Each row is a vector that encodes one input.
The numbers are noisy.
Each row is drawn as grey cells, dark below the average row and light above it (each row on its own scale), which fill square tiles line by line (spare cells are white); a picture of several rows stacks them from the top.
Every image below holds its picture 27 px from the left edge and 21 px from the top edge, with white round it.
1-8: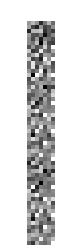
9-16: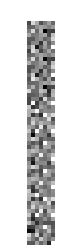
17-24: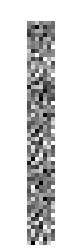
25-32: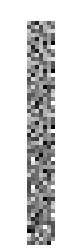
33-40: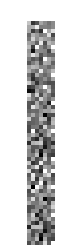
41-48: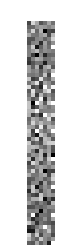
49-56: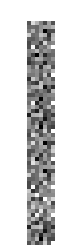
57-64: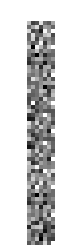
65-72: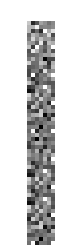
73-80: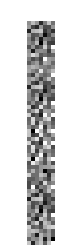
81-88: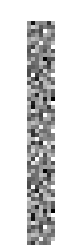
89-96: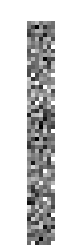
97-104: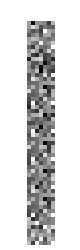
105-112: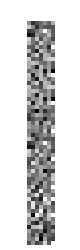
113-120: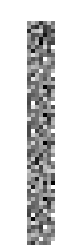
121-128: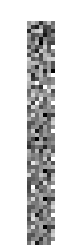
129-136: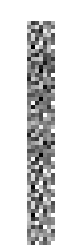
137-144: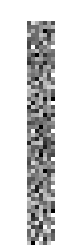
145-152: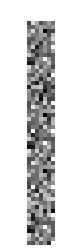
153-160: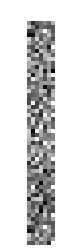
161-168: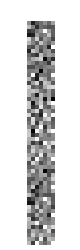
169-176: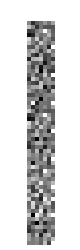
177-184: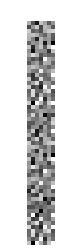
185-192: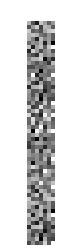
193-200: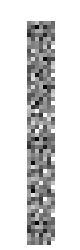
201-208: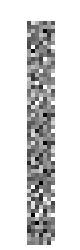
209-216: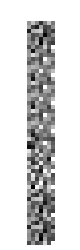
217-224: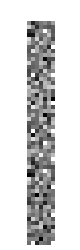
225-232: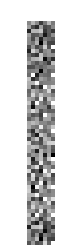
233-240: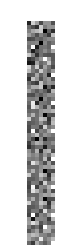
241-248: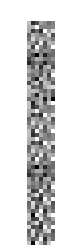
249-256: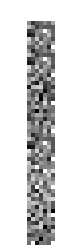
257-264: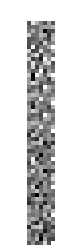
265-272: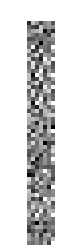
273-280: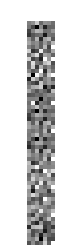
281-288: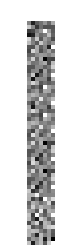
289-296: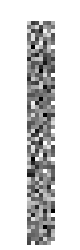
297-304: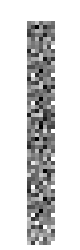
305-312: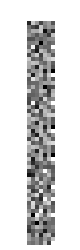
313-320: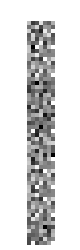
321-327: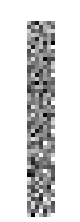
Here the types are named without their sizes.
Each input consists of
a point on a line.
